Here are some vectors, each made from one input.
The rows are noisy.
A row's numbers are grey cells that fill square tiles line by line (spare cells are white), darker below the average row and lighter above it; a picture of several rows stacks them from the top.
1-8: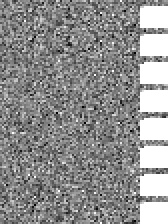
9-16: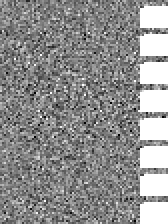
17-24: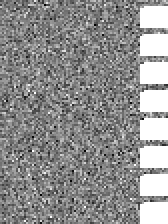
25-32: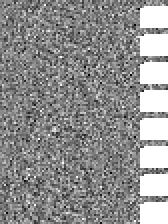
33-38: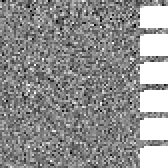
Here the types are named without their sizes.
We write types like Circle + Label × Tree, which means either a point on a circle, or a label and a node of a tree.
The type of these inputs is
(Circle + Unit) × Line.
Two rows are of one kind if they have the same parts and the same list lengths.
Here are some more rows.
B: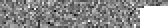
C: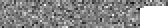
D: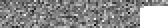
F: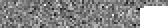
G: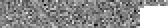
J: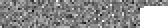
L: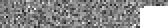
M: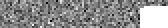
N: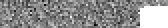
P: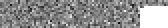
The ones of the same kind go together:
B, L
C, D, F, G, J, M, N, P

